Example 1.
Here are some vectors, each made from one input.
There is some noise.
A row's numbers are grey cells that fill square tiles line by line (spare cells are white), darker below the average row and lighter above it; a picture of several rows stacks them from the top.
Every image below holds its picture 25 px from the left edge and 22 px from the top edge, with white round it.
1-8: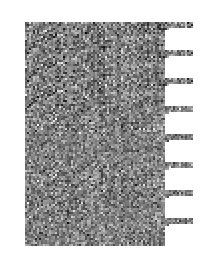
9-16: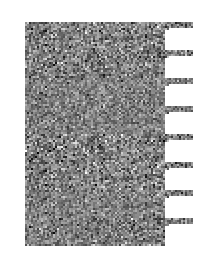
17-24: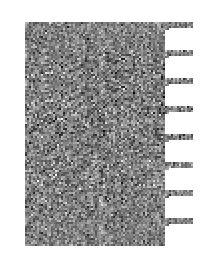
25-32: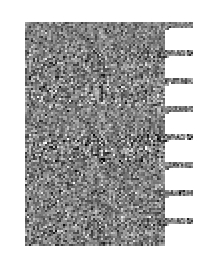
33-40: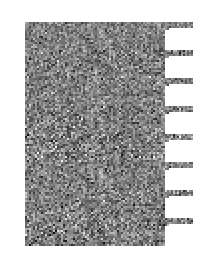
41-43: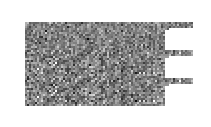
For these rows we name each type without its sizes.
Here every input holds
a point on a line.
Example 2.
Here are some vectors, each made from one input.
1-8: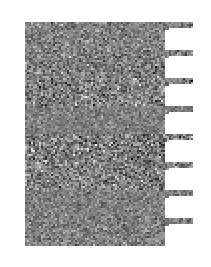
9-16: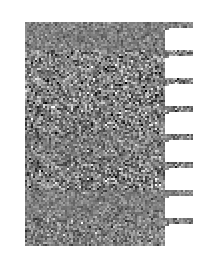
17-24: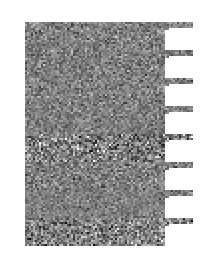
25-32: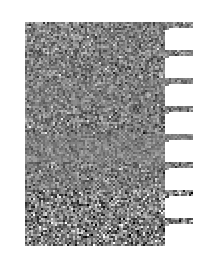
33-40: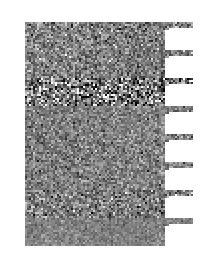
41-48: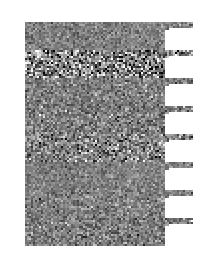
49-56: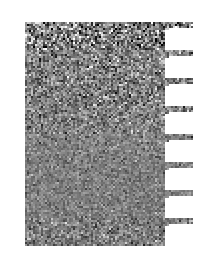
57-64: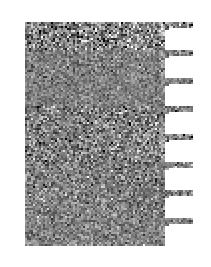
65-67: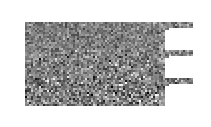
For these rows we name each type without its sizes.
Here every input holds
a point on a circle.
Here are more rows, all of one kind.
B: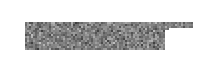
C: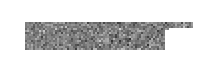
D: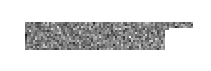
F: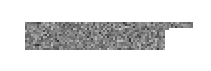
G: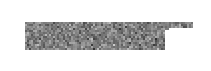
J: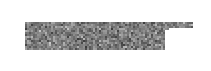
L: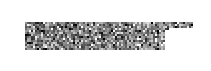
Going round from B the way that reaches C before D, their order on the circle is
B, G, J, C, L, F, D.
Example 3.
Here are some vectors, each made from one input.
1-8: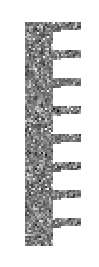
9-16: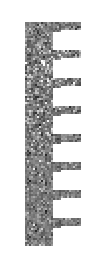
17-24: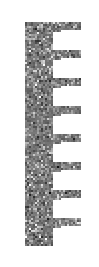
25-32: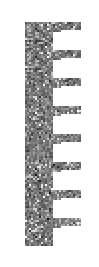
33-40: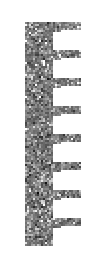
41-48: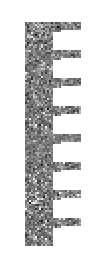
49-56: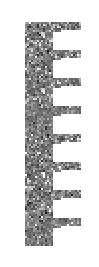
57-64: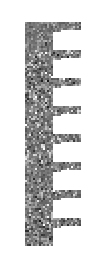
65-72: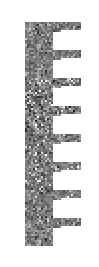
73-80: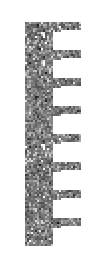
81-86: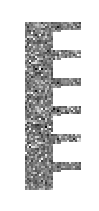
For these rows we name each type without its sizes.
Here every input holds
a node of a tree.
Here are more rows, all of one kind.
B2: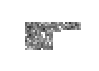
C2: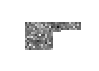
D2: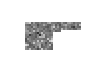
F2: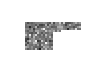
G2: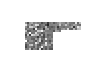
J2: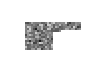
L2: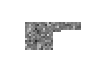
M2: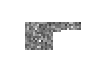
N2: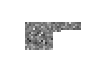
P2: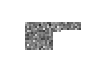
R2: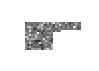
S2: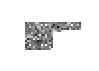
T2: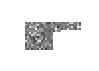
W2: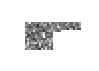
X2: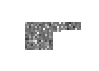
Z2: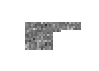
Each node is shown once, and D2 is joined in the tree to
W2 and Z2.
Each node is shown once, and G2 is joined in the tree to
T2.
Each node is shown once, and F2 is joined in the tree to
X2.
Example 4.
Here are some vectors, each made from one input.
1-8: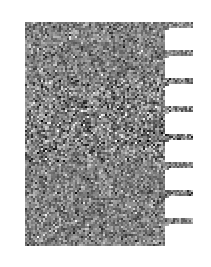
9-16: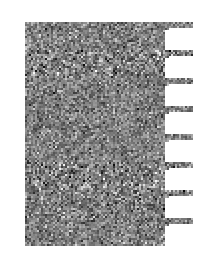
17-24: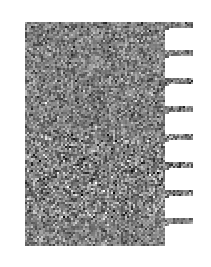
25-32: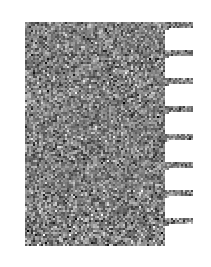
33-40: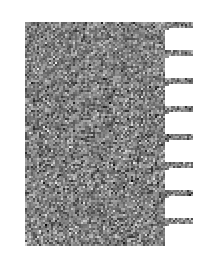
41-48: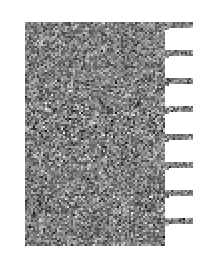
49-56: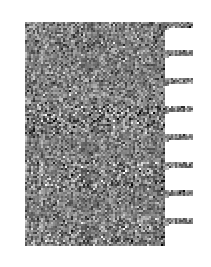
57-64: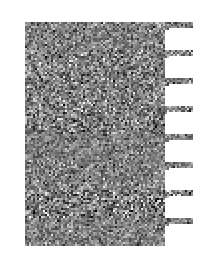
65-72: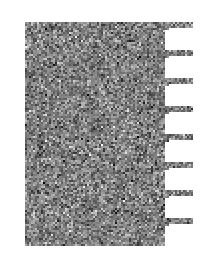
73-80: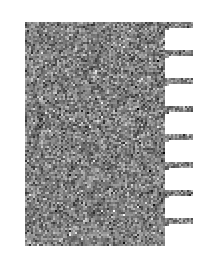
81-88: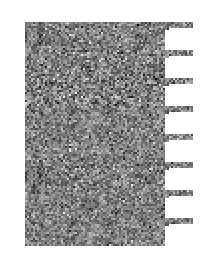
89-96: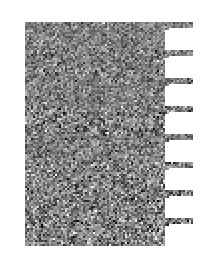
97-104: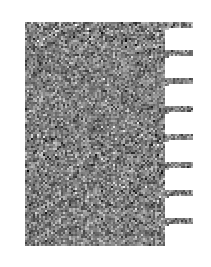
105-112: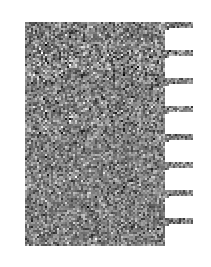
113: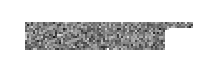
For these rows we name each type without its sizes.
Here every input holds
a point on a circle.
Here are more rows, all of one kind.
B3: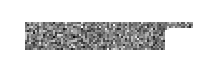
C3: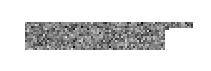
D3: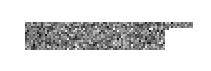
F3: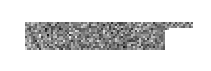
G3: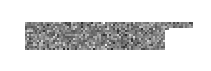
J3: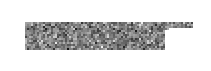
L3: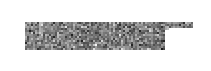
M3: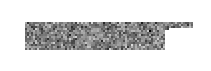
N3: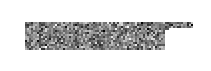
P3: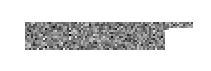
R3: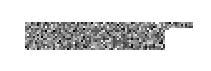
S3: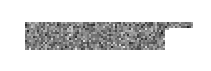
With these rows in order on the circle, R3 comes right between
G3 and L3.
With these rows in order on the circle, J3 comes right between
F3 and G3.
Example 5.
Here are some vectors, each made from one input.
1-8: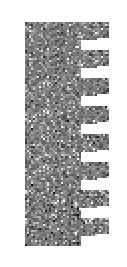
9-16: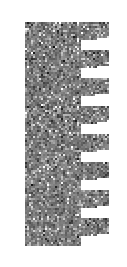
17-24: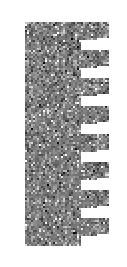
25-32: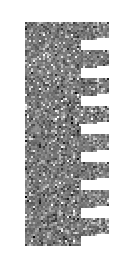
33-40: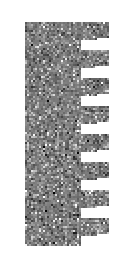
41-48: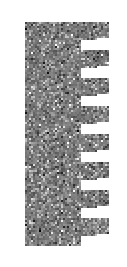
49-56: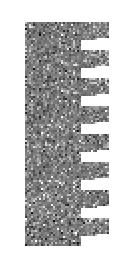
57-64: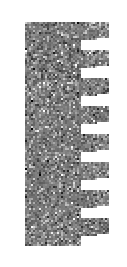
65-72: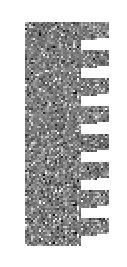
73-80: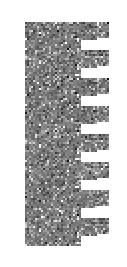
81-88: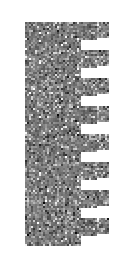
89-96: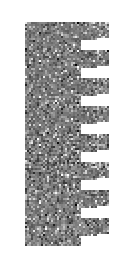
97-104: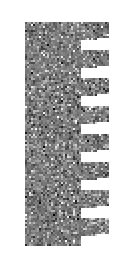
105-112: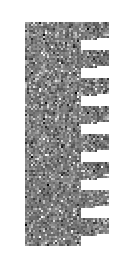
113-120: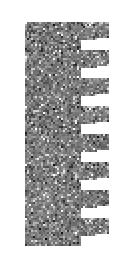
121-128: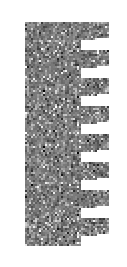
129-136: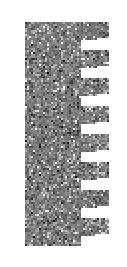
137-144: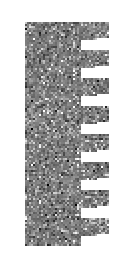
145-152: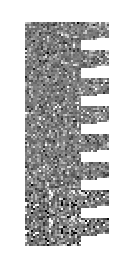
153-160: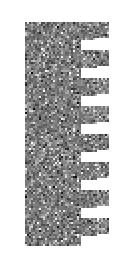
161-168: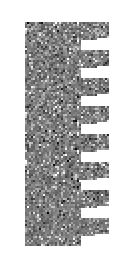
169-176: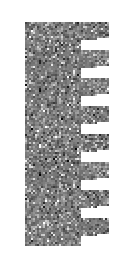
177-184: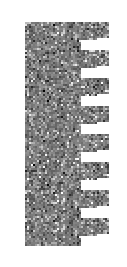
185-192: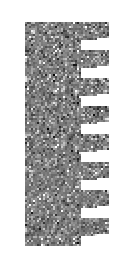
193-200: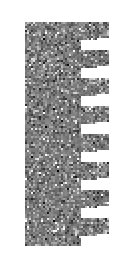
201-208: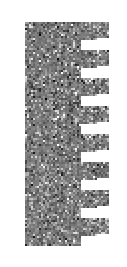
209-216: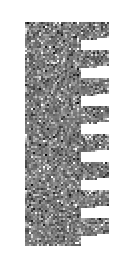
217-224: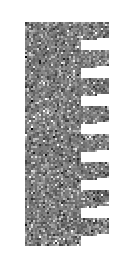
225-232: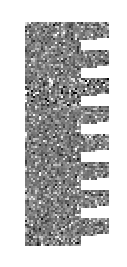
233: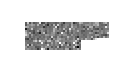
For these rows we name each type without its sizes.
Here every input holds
either a point on a circle, or a fixed value.
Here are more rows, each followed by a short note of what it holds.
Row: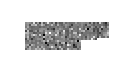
a point on a circle
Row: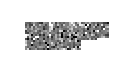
a fixed value
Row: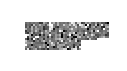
a fixed value
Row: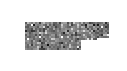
a point on a circle
